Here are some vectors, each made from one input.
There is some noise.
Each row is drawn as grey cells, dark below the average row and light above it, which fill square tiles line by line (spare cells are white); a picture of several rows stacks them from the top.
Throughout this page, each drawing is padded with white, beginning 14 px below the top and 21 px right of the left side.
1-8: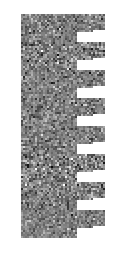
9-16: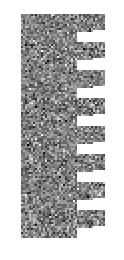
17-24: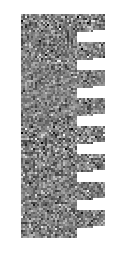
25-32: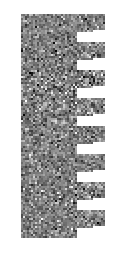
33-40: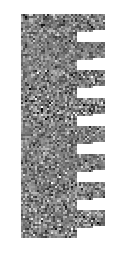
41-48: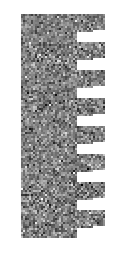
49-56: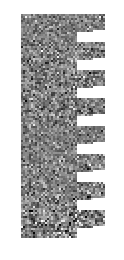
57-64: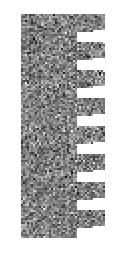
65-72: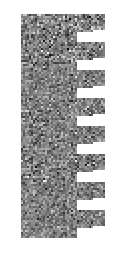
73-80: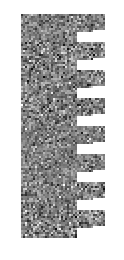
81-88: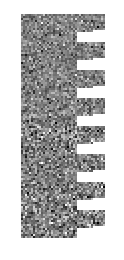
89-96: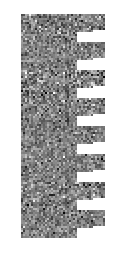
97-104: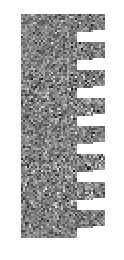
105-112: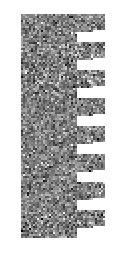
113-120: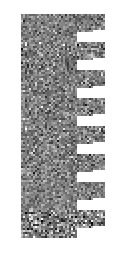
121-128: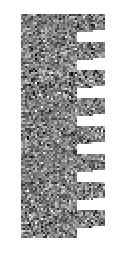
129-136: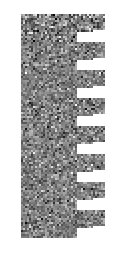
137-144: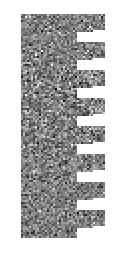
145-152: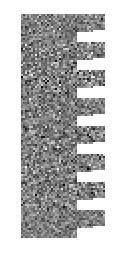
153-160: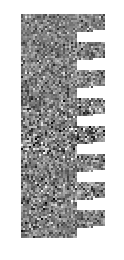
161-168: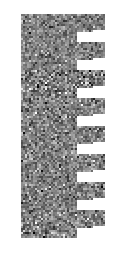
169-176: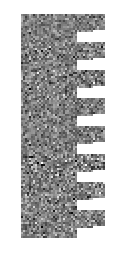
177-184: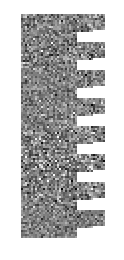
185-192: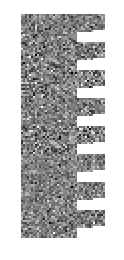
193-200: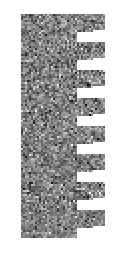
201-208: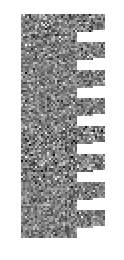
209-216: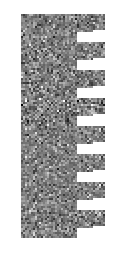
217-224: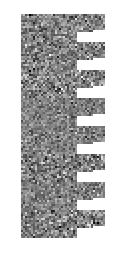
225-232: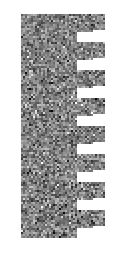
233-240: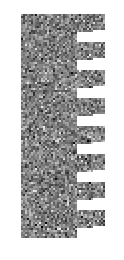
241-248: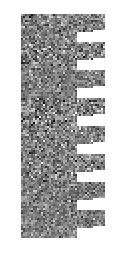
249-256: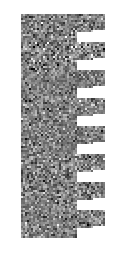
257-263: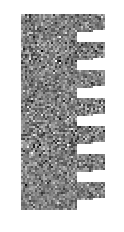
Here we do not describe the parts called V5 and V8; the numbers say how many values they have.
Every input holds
a value of V8, together with either a point on an 11-point circle, a true/false value and a value of V5, or a fixed value.
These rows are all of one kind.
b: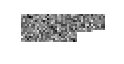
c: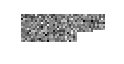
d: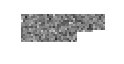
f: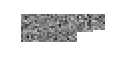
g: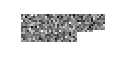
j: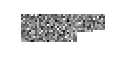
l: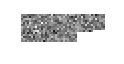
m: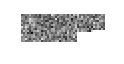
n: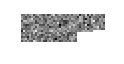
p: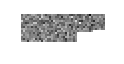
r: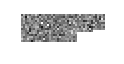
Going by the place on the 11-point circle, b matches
g, l and p.
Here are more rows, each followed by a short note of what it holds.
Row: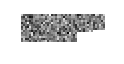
a point on an 11-point circle, a true/false value, a value of V5 and a value of V8
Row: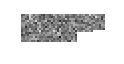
a value of V8
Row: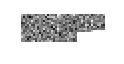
a point on an 11-point circle, a true/false value, a value of V5 and a value of V8
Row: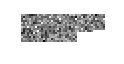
a point on an 11-point circle, a true/false value, a value of V5 and a value of V8
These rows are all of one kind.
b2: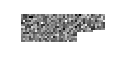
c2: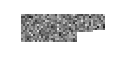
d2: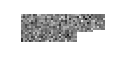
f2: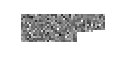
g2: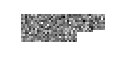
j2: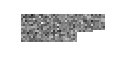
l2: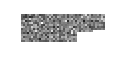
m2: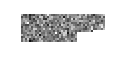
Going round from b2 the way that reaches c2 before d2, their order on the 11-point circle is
b2, l2, g2, c2, j2, m2, d2, f2.
